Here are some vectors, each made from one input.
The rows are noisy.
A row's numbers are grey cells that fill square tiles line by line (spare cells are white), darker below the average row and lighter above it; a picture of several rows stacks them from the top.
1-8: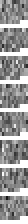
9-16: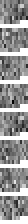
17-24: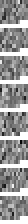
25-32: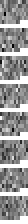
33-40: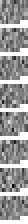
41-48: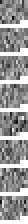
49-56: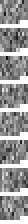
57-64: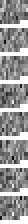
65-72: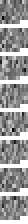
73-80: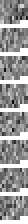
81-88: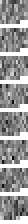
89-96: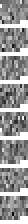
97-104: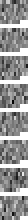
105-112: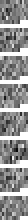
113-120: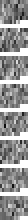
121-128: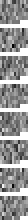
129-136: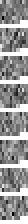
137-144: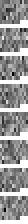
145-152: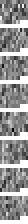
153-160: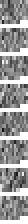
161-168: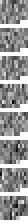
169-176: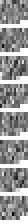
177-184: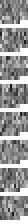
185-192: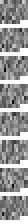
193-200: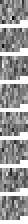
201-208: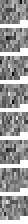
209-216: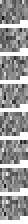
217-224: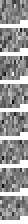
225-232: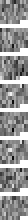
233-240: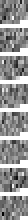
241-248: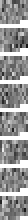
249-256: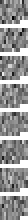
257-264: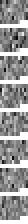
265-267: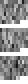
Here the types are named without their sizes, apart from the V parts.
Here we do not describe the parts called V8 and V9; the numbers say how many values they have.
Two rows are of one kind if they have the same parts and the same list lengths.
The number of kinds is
5.
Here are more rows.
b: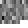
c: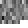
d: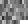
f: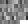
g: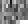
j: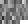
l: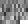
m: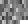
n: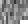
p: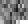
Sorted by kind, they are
b, c, d, j, m
f
g, p
l
n

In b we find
a point on a line.
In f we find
a point on a circle and a point on a line.
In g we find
a true/false value and a value of V8.
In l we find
a point on a circle and a value of V9.
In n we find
a value of V9.
